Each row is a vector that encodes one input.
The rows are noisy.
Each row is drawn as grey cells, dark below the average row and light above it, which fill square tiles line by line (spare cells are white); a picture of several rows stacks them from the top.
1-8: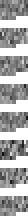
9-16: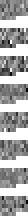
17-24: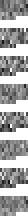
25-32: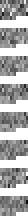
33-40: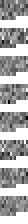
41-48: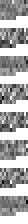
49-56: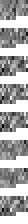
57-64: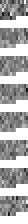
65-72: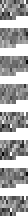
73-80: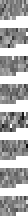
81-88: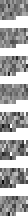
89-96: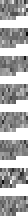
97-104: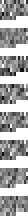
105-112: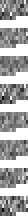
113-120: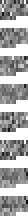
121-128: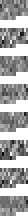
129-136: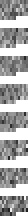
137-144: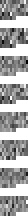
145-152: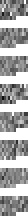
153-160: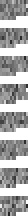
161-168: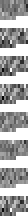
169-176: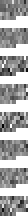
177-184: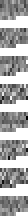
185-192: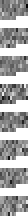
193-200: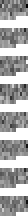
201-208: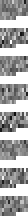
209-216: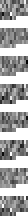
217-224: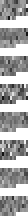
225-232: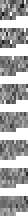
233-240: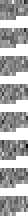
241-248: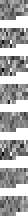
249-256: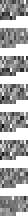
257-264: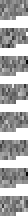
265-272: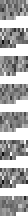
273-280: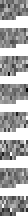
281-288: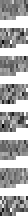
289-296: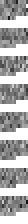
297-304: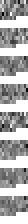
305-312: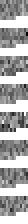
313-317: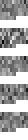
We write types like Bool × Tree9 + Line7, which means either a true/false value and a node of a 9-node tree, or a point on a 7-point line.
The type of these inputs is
(Bool × Bool × Bool × Bool + Line3 × Line3) × Line6 + Tree13 × Tree13 × Tree13.
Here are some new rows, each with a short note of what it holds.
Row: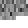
a point on a 6-point line and four true/false values
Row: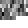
a node of each of three 13-node trees
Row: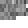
a point on a 6-point line and four true/false values
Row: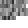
a point on each of two 3-point lines and a point on a 6-point line
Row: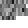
a point on each of two 3-point lines and a point on a 6-point line
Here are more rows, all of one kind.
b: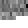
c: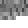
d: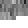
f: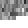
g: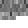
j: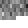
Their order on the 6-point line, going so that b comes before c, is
f, j, b, d, g, c.
